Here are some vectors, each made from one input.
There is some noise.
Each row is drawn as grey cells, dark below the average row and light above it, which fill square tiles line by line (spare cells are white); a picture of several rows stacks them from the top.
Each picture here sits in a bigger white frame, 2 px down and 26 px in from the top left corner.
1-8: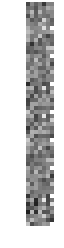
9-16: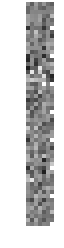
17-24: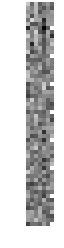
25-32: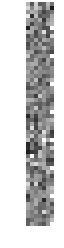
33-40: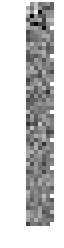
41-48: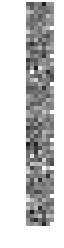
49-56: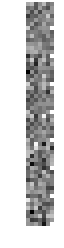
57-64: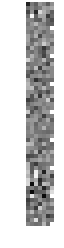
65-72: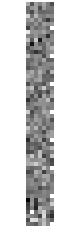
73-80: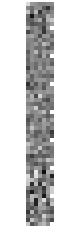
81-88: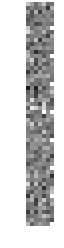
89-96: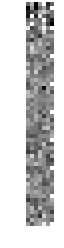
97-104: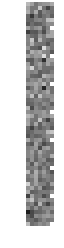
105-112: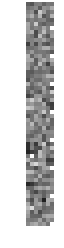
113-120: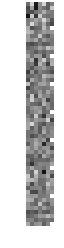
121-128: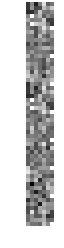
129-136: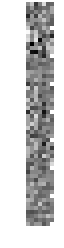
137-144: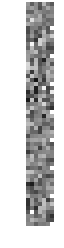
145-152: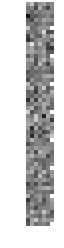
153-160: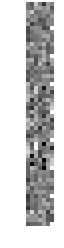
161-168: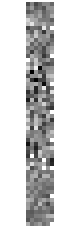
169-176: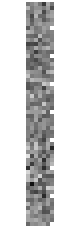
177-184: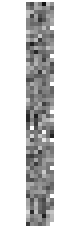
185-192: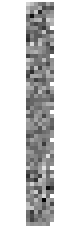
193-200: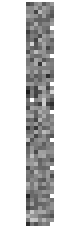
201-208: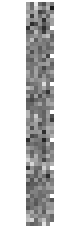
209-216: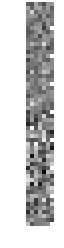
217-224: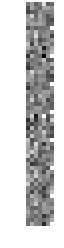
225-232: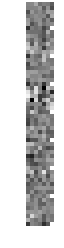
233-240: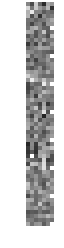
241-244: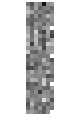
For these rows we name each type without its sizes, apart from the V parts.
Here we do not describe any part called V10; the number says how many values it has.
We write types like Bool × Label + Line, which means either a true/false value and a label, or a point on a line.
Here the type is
Bool × List(Line) × V10.
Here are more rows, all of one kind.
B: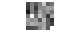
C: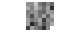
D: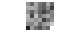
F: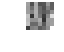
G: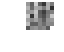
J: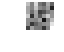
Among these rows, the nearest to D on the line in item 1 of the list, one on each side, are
G and J.
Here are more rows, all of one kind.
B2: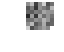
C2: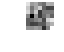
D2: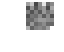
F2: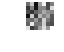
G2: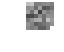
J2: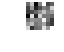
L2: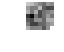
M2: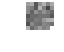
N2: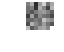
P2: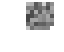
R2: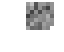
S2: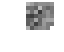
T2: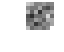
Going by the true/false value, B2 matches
G2 and J2.
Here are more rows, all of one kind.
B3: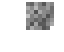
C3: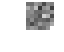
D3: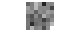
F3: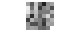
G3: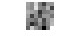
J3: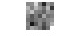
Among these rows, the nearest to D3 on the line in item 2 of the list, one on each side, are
B3 and F3.
